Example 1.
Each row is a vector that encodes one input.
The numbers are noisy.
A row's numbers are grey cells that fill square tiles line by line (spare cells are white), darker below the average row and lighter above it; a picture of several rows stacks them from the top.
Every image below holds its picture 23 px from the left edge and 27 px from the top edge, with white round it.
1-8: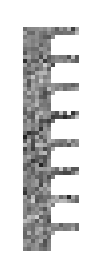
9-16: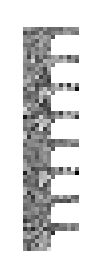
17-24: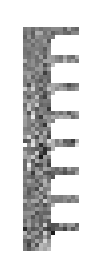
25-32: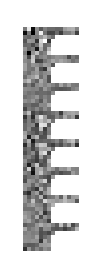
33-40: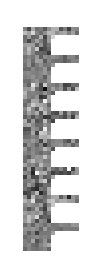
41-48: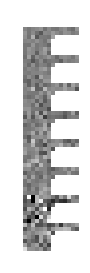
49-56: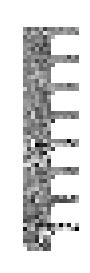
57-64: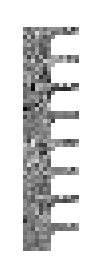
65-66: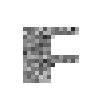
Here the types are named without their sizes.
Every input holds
a point on a line.
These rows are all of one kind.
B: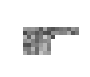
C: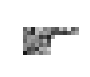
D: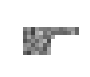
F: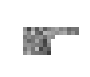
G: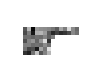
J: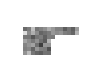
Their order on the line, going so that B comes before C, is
J, B, C, G, F, D.
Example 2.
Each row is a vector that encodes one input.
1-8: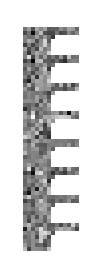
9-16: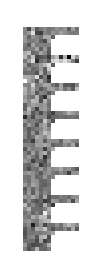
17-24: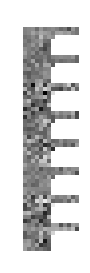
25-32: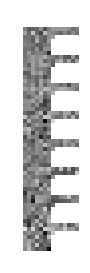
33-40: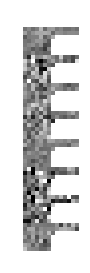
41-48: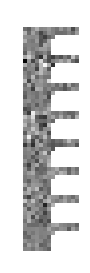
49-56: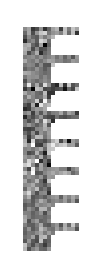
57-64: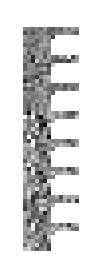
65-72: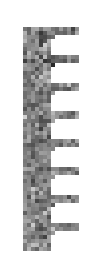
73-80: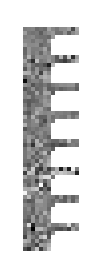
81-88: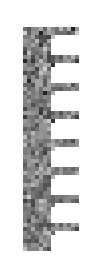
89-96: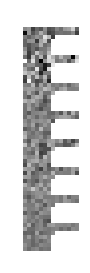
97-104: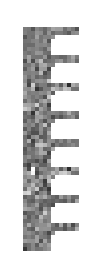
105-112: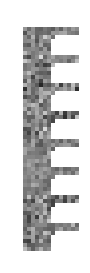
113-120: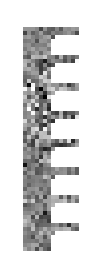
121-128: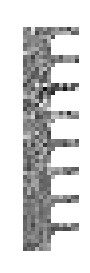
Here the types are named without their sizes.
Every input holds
a point on a circle.
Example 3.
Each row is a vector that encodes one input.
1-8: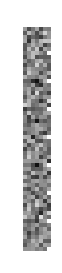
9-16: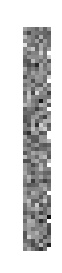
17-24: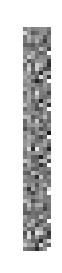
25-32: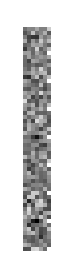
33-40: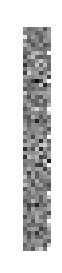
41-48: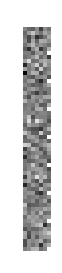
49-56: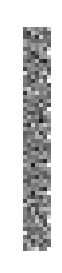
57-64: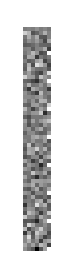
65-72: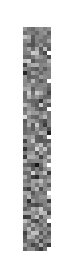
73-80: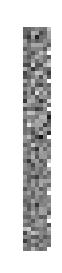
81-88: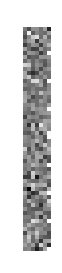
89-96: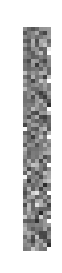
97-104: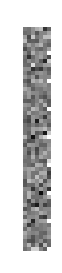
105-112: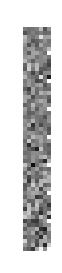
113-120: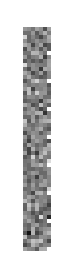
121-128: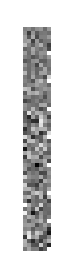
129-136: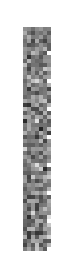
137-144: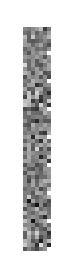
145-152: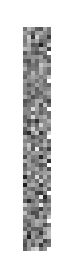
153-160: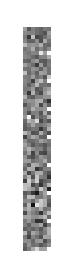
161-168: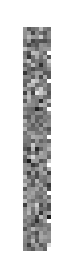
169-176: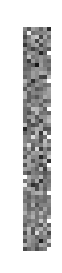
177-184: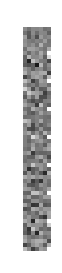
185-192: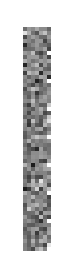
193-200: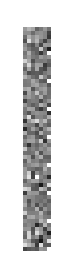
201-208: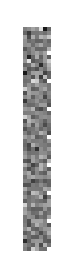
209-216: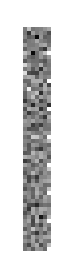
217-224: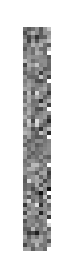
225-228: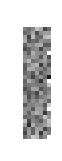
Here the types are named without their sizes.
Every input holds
a node of a tree.
